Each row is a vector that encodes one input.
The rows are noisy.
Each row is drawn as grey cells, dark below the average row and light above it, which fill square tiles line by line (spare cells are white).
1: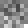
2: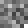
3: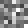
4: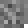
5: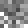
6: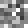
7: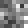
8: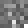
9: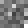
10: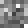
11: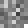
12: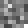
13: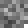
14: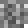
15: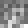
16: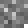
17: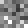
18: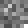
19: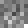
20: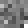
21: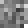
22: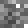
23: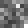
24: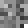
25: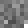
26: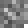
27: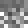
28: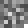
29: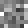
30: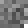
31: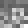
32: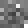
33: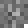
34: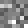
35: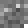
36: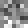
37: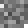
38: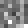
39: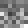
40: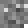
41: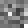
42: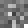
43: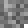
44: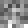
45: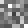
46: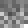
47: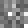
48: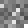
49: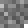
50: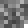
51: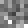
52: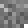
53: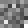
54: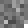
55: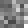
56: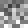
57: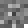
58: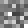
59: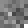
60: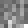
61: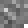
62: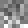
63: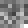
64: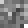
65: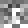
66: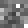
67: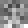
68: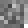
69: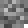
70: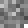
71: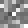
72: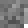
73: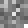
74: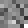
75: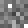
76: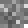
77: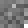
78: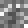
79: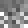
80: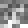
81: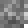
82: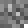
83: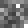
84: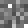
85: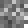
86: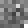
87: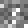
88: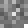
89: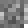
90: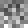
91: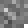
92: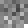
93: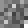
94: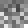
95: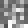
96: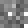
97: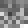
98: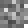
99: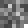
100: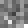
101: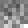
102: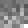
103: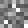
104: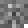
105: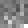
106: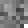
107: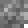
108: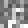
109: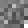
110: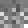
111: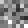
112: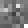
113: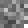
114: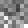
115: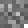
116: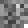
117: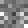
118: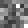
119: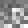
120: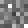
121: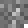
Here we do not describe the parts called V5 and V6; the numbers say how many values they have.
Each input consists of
either a point on a 4-point line, or a true/false value and a value of V5, or a value of V6.
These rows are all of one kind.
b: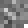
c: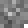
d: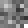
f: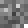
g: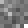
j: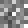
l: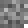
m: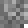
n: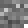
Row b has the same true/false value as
c and d.
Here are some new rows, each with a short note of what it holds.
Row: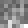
a point on a 4-point line
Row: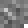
a true/false value and a value of V5
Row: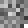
a true/false value and a value of V5
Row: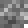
a true/false value and a value of V5
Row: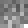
a point on a 4-point line
